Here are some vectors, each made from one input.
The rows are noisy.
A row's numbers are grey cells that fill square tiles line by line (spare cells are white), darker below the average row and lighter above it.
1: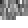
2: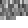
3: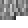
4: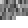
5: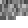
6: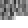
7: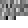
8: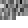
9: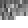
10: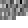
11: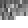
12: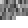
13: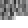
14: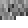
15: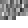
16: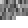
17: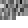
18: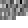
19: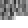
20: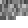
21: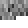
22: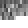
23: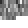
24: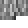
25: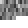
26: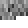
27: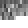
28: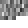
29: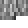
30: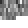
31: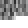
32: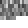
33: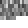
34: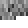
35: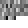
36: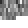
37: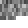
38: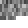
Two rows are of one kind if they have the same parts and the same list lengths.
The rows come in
2 kinds.
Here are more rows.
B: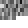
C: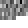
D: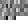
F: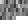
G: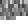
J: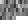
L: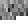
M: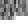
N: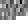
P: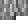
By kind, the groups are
B, C, D, N
F, G, J, L, M, P

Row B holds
a point on a 4-point line.
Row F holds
three true/false values.
